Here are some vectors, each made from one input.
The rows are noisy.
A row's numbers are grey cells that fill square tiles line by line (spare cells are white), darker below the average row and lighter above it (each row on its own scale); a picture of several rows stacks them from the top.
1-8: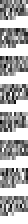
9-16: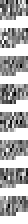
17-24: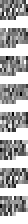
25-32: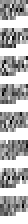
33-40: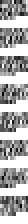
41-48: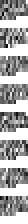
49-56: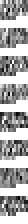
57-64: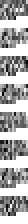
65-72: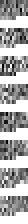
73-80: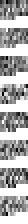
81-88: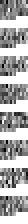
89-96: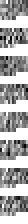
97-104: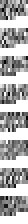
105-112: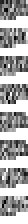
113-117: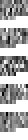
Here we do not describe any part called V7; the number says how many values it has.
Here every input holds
a true/false value, together with either a node of an 8-node tree, or a value of V7.
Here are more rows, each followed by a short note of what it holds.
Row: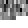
a true/false value and a value of V7
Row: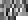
a node of an 8-node tree and a true/false value
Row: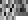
a true/false value and a value of V7
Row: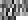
a node of an 8-node tree and a true/false value
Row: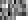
a node of an 8-node tree and a true/false value
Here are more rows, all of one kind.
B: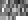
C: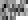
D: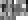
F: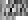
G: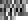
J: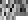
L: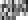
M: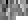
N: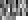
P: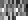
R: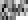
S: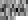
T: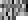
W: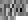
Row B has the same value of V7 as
C, G and W.
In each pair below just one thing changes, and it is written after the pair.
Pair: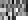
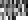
the value of V7
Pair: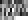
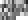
the value of V7
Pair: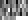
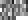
the value of V7
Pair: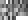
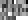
the true/false value
